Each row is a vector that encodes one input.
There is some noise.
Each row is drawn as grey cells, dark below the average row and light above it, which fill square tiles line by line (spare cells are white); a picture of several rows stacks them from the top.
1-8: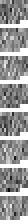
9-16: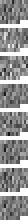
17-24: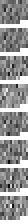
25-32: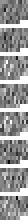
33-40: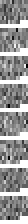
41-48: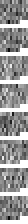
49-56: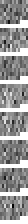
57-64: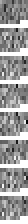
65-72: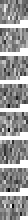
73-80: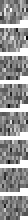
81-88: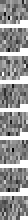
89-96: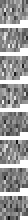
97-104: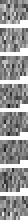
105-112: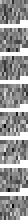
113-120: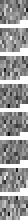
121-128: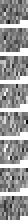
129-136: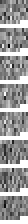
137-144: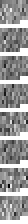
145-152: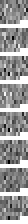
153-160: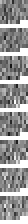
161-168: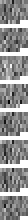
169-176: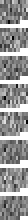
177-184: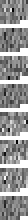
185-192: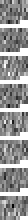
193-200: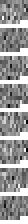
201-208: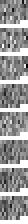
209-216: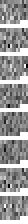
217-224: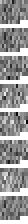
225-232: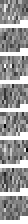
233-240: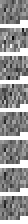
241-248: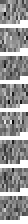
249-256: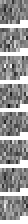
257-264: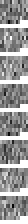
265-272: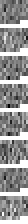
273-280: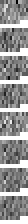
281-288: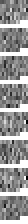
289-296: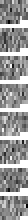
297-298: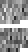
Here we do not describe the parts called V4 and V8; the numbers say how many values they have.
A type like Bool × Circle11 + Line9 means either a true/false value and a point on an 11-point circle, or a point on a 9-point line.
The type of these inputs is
Bool × V4 × V8 + Line15.
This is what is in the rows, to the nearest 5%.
About 50% of them hold a point on a 15-point line. The rest hold a true/false value, a value of V4 and a value of V8.
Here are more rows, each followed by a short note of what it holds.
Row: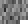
a point on a 15-point line
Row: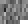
a point on a 15-point line
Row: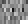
a true/false value, a value of V4 and a value of V8
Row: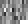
a true/false value, a value of V4 and a value of V8
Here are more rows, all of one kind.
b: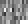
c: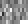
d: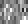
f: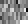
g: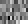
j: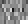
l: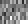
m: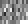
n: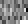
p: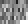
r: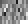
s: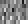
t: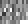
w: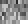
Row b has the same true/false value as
j, n and s.
